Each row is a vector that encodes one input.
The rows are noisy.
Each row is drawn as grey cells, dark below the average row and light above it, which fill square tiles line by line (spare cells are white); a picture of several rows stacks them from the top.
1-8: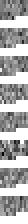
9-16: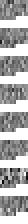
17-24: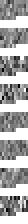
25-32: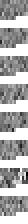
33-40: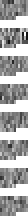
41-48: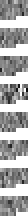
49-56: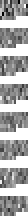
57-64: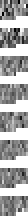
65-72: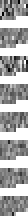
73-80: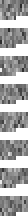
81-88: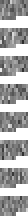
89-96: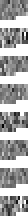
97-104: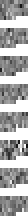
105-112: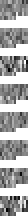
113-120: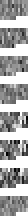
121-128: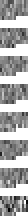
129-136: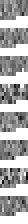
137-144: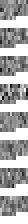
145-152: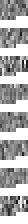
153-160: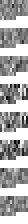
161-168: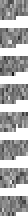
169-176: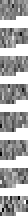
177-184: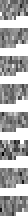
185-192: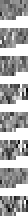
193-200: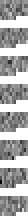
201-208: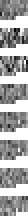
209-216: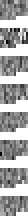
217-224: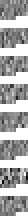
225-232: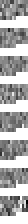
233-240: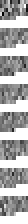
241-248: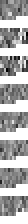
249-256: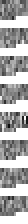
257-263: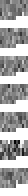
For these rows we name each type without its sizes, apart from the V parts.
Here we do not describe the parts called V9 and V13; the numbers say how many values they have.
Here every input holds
either a point on a line, a true/false value and a value of V13, or a value of V9.
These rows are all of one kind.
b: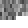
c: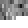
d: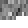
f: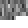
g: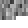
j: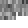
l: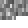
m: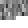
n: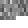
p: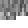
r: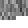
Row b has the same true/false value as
g and r.
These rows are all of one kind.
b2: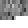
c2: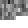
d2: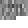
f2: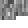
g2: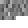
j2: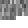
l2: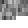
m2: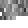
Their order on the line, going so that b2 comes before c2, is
b2, c2, j2, g2, f2, d2, l2, m2.
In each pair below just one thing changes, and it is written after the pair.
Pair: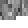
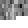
the value of V13
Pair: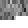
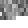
the place on the line
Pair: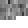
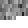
the place on the line
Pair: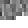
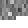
the place on the line
